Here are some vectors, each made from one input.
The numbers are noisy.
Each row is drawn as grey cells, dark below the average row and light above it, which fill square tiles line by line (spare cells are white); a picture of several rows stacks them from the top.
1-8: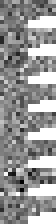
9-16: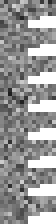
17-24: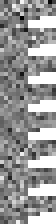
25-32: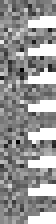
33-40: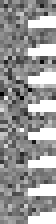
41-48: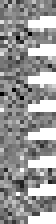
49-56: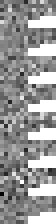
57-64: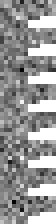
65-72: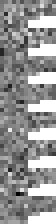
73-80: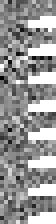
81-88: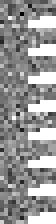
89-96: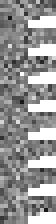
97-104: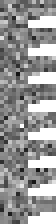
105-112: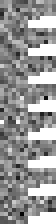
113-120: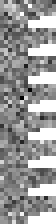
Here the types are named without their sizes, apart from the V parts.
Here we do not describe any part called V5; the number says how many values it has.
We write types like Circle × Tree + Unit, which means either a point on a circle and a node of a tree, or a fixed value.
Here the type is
Bool × Bool × Bool × Bool × (Line + V5).
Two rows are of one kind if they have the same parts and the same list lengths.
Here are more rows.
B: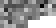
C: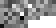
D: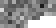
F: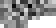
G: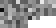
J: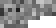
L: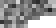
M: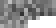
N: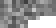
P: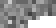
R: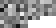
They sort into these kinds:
B, D, F, L, M
C, G, J, N, P, R

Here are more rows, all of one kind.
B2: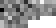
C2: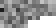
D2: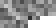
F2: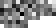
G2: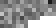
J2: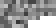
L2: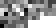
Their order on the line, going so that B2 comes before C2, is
D2, F2, J2, L2, G2, B2, C2.
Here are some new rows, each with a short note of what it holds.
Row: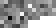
a point on a line and four true/false values
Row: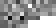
a point on a line and four true/false values
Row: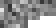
four true/false values and a value of V5
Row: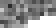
four true/false values and a value of V5
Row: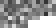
four true/false values and a value of V5
